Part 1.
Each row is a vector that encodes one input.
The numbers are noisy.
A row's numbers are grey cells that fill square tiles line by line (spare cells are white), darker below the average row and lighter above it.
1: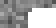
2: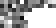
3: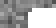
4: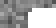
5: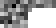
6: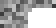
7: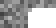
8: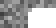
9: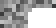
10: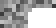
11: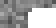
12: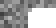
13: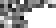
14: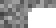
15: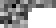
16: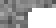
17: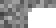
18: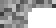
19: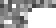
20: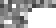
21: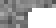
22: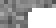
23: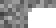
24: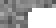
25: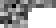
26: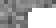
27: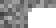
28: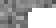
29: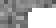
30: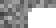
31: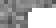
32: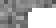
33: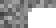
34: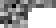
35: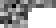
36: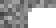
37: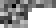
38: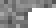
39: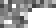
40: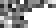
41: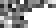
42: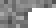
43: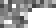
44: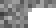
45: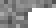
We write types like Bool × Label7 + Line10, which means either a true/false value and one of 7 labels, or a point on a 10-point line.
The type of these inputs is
Line6.
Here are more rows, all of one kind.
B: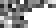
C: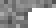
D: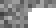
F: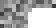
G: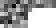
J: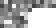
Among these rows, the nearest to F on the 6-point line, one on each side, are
D and J.
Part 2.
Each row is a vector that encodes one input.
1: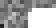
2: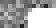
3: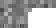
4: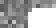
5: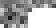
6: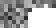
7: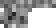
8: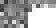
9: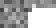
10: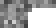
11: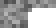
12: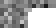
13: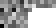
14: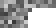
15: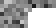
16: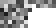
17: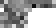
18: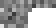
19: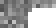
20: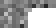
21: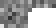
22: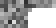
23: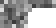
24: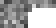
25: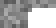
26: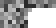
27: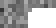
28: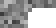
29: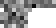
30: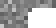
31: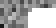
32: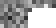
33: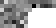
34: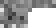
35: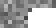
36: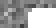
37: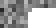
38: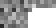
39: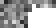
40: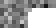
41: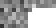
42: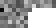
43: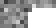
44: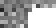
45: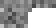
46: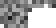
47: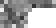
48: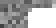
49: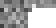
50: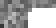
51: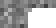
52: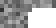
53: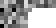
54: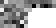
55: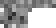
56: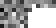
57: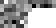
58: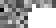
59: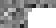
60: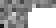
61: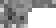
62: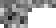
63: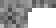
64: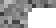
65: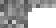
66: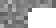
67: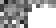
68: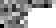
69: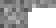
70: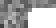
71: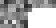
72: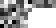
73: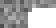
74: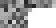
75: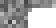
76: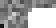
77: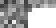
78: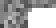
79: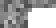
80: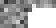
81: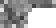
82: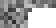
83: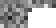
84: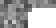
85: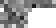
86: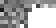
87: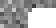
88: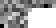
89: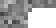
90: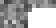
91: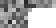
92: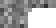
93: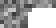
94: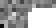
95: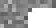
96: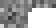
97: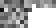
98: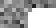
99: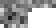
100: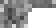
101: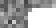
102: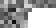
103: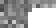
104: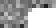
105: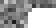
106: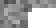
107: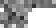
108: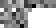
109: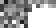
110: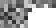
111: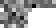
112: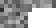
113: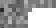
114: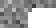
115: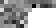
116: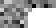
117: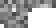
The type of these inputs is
Line7.
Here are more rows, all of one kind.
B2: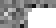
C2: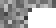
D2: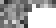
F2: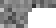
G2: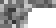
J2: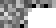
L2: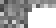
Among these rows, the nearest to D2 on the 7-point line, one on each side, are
J2 and L2.
